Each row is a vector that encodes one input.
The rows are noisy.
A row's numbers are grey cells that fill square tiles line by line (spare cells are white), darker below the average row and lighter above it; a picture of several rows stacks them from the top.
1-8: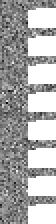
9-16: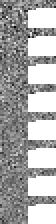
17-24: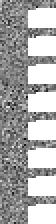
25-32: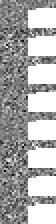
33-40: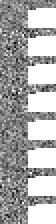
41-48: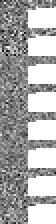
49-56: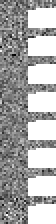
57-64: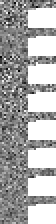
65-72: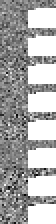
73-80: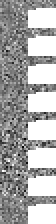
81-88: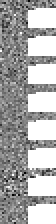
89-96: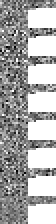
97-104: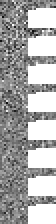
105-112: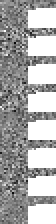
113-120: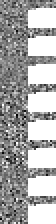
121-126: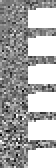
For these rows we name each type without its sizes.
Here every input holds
a list of points on a line.
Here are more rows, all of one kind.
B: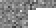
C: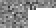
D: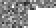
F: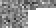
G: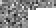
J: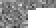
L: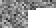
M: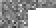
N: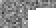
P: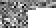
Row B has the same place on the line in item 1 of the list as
G, N and P.
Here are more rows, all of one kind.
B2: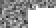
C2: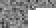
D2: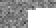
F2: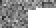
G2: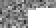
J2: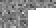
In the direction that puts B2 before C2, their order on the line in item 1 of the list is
J2, D2, G2, B2, F2, C2.
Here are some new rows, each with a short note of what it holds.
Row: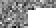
a list of three items
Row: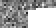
a list of one item
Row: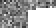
a list of one item
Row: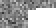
a list of three items
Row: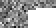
a list of three items
